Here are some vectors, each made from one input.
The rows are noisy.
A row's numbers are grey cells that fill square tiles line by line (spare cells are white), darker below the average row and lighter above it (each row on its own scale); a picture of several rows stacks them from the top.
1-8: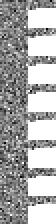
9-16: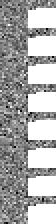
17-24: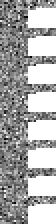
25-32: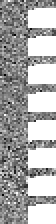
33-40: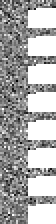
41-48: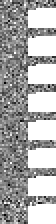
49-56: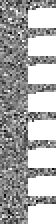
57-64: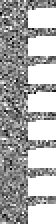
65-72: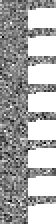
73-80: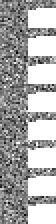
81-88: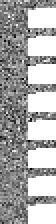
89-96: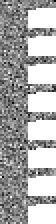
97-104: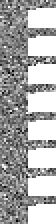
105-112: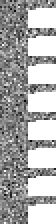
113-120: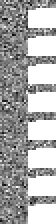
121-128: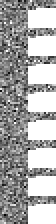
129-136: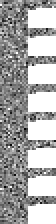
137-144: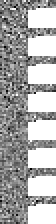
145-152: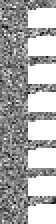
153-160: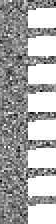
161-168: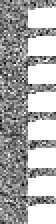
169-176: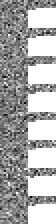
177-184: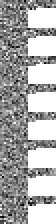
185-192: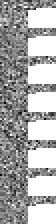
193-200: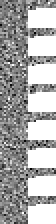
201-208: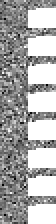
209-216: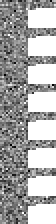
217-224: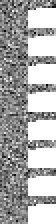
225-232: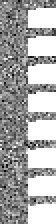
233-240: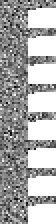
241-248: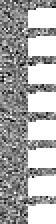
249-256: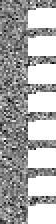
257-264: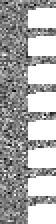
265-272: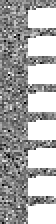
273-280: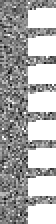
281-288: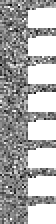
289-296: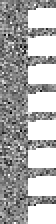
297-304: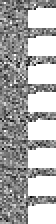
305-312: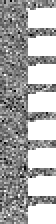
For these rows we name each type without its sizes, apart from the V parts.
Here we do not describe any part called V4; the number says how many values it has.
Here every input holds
a value of V4, together with either a point on each of two circles, or a point on a line.
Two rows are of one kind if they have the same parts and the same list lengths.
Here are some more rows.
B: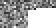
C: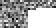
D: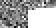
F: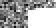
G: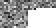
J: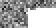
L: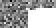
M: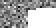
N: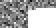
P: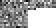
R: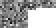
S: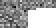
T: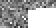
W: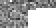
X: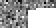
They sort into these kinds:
B, C, D, G, M, N, P, S, T, W, X
F, J, L, R

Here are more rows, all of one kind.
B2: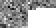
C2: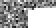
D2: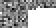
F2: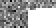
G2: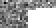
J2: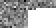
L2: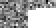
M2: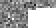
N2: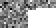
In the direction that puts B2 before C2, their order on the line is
B2, F2, G2, C2, M2, D2, N2, L2, J2.
